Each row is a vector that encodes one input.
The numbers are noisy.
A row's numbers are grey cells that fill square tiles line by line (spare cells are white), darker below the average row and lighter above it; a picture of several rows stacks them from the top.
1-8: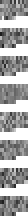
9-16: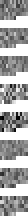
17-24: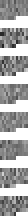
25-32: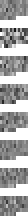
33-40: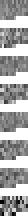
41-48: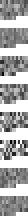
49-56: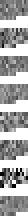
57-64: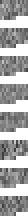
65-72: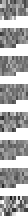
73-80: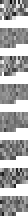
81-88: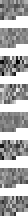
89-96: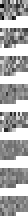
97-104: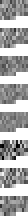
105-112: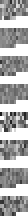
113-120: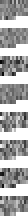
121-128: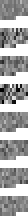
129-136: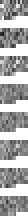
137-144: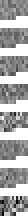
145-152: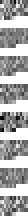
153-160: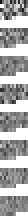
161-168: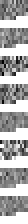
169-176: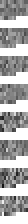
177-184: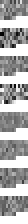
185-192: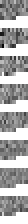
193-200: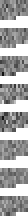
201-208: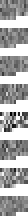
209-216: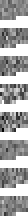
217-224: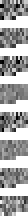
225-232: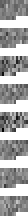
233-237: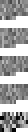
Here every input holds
one of 7 labels, together with either a point on a 9-point line, or a node of a 15-node tree.
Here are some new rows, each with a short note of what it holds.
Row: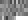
one of 7 labels and a node of a 15-node tree
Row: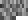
one of 7 labels and a node of a 15-node tree
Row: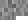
one of 7 labels and a node of a 15-node tree
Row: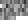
one of 7 labels and a point on a 9-point line
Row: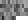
one of 7 labels and a node of a 15-node tree
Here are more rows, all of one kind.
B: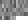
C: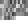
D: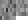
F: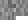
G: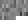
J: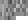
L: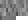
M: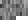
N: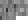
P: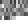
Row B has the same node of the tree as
D, L, N and P.
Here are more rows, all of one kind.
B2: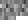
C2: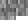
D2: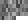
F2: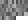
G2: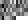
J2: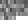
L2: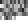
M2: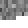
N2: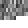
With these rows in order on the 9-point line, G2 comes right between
F2 and N2.
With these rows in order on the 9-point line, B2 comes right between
D2 and J2.
